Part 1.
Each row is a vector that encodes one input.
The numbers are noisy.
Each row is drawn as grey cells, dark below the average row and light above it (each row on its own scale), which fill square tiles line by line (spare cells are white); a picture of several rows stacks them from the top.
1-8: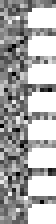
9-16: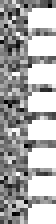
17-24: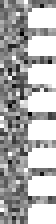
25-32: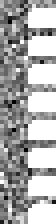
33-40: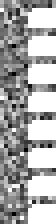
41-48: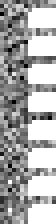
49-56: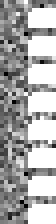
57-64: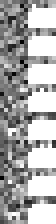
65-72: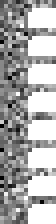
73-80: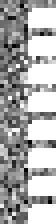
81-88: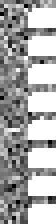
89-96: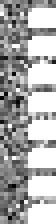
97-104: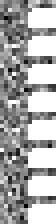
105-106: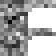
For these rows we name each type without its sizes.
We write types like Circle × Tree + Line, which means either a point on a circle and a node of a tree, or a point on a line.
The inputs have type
List(Circle).
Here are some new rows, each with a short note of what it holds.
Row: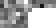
the empty list
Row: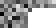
a list of two items
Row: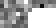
the empty list
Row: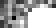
a list of two items
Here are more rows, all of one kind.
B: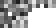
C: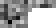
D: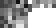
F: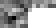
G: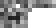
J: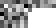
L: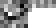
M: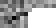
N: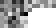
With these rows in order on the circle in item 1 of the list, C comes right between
G and L.
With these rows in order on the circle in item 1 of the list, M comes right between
F and N.
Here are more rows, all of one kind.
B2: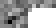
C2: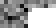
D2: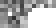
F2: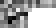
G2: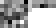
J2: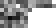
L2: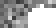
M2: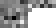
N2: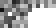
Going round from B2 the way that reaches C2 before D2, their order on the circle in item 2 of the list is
B2, G2, C2, J2, L2, D2, M2, F2, N2.
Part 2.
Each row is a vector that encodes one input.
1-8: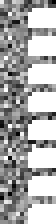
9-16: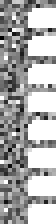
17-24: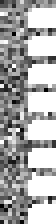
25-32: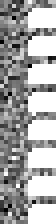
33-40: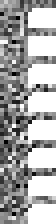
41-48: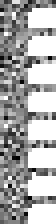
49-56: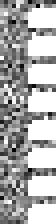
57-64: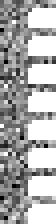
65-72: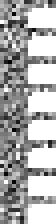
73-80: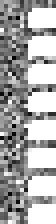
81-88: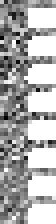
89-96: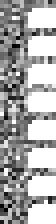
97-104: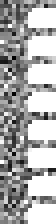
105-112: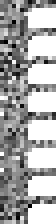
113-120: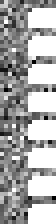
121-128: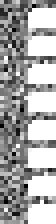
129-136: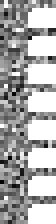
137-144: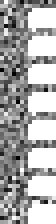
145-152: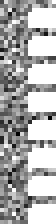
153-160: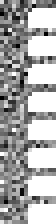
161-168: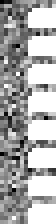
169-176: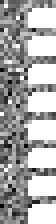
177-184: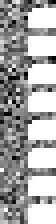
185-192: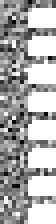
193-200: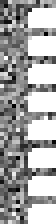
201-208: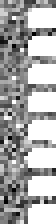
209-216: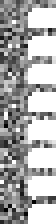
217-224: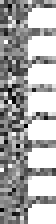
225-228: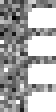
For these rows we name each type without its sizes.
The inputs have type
Bool × Bool × Bool × Bool + Line.
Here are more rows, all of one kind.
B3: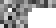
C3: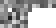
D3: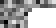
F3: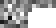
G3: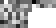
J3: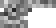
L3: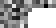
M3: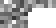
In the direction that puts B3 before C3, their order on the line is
L3, B3, J3, M3, C3, G3, F3, D3.
